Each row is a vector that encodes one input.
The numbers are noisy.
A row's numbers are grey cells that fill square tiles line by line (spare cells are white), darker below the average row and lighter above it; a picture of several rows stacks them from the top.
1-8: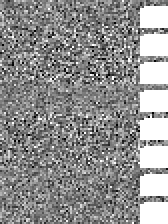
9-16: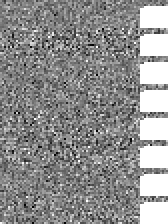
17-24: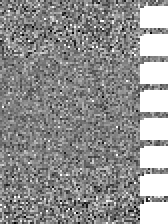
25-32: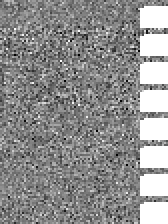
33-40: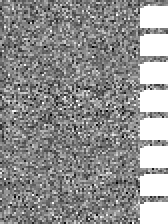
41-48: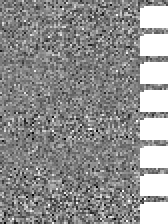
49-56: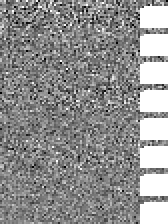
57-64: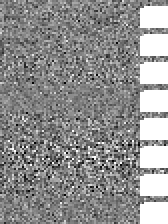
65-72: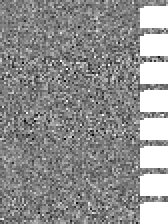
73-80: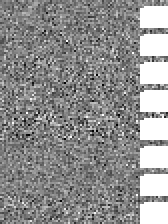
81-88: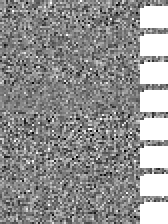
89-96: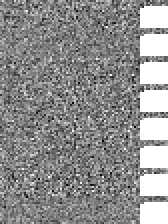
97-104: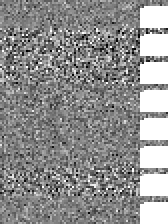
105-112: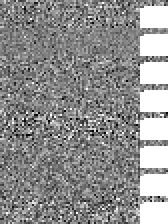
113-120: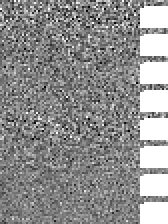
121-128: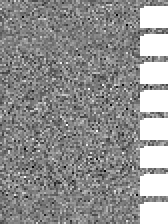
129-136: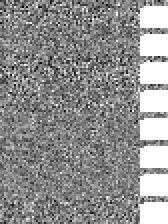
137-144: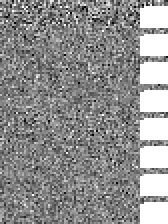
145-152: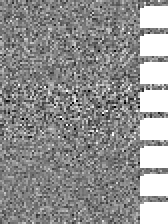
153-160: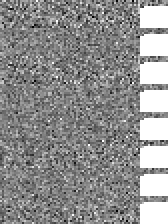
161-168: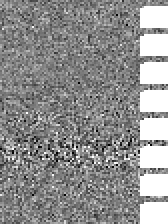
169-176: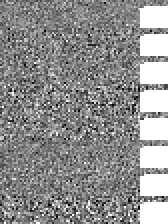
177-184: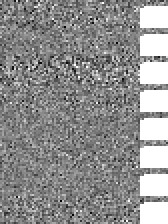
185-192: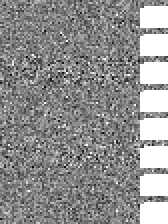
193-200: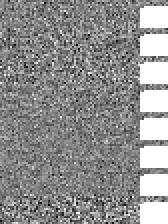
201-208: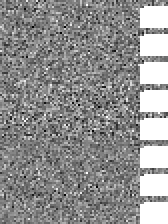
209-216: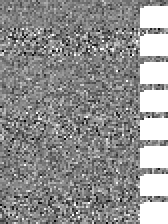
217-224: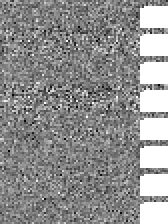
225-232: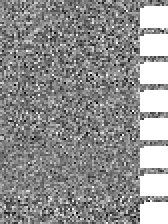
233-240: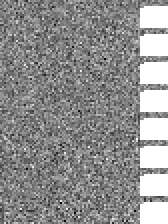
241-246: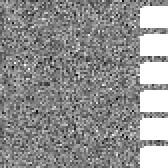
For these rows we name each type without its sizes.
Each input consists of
a point on a circle and a true/false value, together with a list of points on a line.
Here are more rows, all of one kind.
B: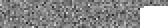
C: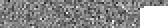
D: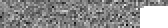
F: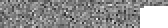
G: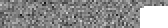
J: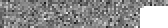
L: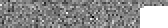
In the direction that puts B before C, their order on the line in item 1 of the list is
B, C, J, F, L, D, G.
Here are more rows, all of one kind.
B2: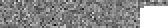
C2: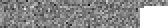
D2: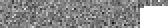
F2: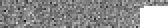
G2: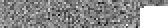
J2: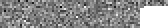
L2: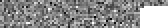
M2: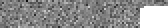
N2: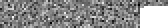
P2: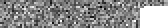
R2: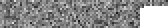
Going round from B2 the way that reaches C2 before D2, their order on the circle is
B2, R2, M2, C2, L2, P2, G2, N2, D2, J2, F2.
